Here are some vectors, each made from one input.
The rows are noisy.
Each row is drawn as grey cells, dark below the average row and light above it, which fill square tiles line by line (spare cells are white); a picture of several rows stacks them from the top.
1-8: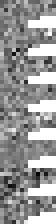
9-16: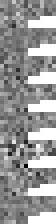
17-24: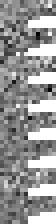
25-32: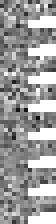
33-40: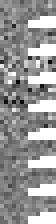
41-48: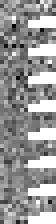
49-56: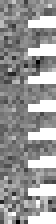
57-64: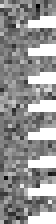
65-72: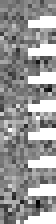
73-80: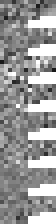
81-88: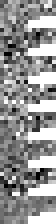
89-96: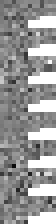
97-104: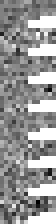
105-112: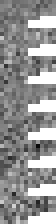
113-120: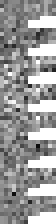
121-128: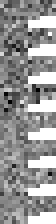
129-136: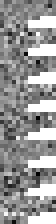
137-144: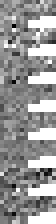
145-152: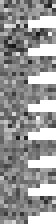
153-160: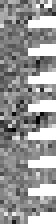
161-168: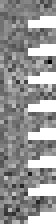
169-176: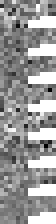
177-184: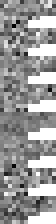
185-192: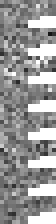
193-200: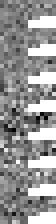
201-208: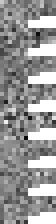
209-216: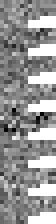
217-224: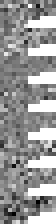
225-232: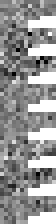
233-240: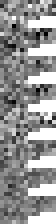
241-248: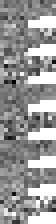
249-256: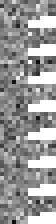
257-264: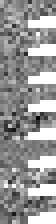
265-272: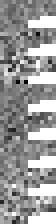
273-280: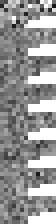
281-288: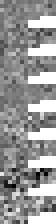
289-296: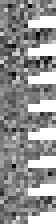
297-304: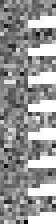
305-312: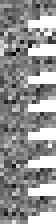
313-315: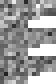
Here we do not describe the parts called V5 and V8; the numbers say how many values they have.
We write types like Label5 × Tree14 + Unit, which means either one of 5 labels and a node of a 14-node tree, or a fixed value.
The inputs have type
Bool × (Line6 + Line11) × V5 + V8.
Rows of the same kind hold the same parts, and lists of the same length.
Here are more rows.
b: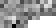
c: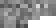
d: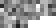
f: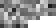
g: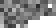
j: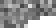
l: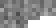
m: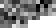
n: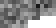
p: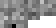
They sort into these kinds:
b, g, j, p
c, f, m
d, l, n

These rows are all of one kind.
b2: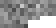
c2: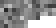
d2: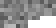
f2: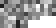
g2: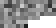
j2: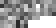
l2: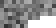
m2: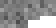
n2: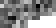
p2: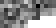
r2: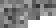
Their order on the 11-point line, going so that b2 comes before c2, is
g2, n2, f2, d2, l2, p2, m2, r2, b2, j2, c2.
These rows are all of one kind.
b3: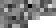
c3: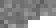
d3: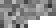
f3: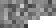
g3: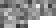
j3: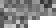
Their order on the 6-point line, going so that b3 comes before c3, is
b3, f3, j3, d3, g3, c3.
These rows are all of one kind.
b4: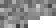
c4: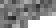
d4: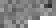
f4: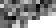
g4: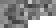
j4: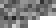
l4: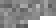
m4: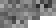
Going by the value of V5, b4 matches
f4 and l4.
